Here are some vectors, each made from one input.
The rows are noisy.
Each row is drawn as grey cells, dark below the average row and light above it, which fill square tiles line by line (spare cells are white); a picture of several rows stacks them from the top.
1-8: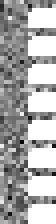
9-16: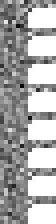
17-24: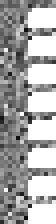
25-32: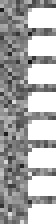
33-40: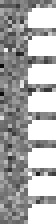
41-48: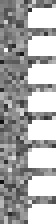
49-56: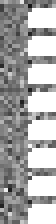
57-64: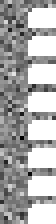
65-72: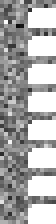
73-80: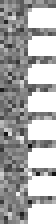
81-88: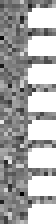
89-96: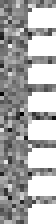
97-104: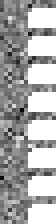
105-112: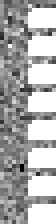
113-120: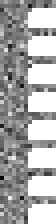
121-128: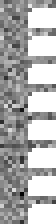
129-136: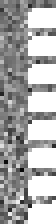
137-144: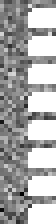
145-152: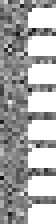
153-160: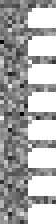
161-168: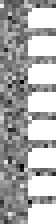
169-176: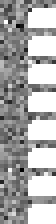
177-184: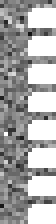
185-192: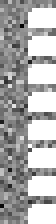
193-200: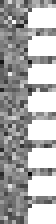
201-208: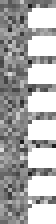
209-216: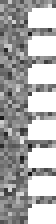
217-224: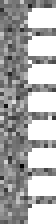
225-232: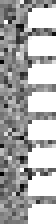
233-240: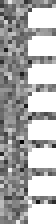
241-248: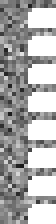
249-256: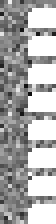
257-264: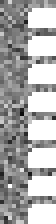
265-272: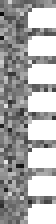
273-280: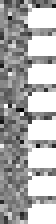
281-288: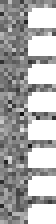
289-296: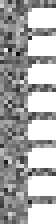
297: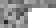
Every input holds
a true/false value, together with either a point on a 10-point line, or a point on a 14-point line.
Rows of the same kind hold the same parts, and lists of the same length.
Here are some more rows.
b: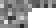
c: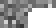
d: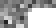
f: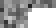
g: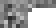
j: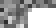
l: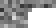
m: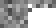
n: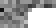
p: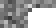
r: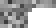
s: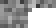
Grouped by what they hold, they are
b, c, g, m, p, s
d, f, j, l, n, r

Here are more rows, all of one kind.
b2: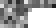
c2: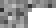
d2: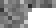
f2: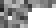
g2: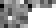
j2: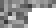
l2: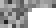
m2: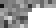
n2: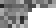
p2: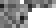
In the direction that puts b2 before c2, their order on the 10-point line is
l2, b2, j2, c2, f2, d2, g2, p2, m2, n2.
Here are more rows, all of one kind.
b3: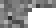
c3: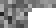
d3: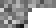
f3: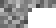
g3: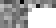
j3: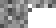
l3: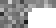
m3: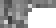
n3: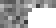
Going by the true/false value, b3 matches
c3 and m3.
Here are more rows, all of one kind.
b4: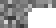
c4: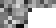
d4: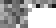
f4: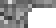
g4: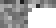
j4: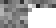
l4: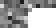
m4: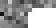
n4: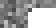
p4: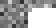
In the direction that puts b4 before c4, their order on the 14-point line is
f4, m4, p4, b4, c4, j4, l4, g4, n4, d4.
